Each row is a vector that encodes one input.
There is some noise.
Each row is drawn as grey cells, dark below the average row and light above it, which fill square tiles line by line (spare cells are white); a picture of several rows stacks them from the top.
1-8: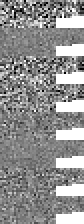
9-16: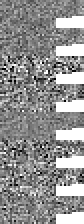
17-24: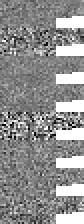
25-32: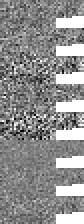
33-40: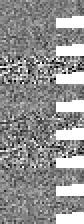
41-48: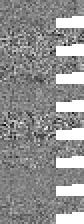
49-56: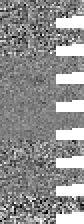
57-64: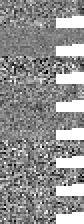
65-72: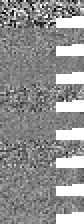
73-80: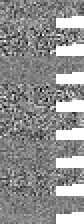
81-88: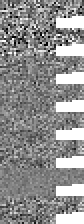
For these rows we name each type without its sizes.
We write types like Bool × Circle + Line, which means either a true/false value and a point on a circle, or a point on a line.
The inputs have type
Bool × (Tree + Unit).
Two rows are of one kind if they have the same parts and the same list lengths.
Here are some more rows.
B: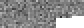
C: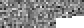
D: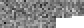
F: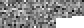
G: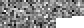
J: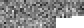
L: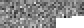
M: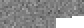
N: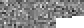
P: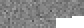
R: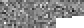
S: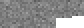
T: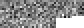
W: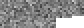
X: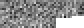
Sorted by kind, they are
B, C, D, J, L, M, N, P, R, S, T, W, X
F, G

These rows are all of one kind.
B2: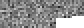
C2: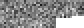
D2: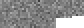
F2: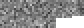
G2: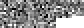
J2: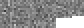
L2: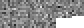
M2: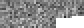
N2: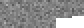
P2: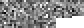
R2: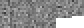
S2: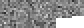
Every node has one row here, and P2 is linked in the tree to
G2 and N2.
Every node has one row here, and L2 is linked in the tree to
S2.
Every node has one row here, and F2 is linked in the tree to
D2 and M2.
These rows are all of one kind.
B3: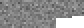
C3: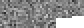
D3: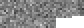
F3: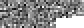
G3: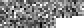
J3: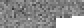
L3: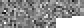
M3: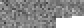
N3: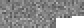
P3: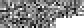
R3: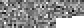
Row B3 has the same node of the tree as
J3, L3, N3 and R3.
